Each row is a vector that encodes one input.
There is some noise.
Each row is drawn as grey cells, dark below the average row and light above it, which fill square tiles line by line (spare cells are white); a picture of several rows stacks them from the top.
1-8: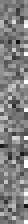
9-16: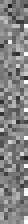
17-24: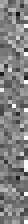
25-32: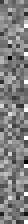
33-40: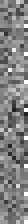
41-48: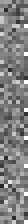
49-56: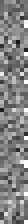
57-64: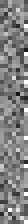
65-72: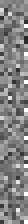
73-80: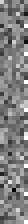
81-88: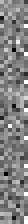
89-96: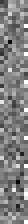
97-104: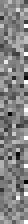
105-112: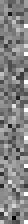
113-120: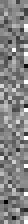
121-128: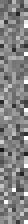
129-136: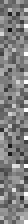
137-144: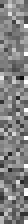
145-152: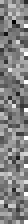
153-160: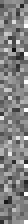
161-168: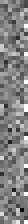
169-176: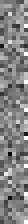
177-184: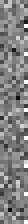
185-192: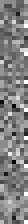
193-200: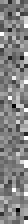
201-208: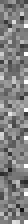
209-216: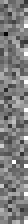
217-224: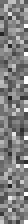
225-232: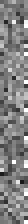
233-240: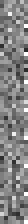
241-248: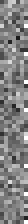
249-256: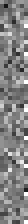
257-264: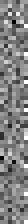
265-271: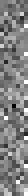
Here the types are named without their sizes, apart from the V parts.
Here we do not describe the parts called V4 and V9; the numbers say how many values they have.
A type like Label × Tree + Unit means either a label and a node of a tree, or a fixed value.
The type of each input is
Tree × Tree × (Tree + Unit) × V4 × V9.
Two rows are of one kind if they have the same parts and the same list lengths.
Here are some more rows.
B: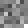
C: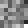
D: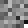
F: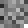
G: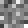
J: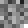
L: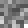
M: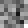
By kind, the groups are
B, C, G, J, L, M
D, F

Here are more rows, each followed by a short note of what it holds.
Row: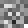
a node of each of two trees, a value of V4 and a value of V9
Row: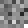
a node of each of three trees, a value of V4 and a value of V9
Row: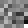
a node of each of two trees, a value of V4 and a value of V9
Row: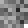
a node of each of three trees, a value of V4 and a value of V9
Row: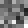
a node of each of three trees, a value of V4 and a value of V9
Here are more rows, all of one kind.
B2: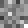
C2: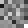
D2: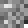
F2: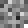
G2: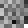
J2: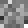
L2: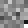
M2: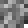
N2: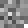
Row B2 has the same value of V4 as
D2, L2 and M2.
